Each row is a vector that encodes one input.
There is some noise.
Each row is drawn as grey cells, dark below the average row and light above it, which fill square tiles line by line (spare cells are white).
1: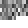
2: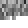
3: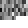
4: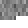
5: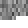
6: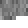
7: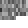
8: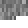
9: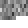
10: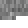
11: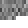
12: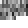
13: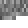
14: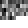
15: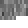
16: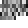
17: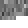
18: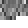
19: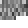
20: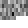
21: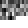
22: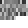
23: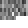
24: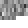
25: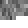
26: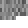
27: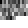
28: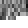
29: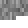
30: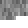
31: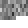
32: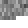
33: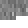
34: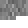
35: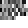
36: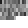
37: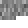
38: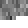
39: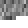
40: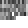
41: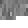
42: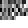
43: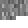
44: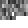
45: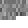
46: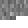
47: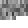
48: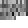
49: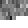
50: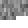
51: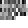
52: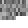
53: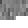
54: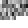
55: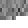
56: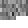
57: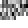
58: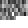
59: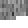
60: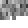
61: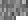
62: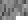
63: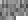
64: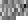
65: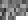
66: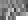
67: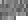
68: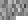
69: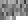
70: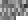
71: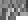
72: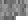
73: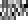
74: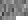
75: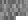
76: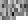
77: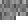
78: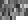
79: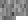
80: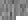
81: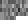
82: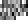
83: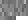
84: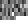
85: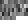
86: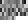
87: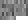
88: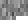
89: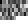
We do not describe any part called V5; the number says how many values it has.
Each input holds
a list of up to two items, each a true/false value and a value of V5.
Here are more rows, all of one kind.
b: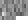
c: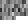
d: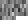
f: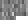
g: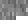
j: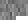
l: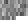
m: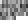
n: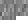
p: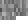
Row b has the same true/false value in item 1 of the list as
j, m, n and p.
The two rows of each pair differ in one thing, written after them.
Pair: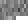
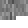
the true/false value in item 2 of the list
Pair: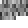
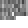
the value of V5 in item 2 of the list
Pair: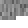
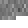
the true/false value in item 2 of the list
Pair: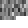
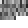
the value of V5 in item 1 of the list
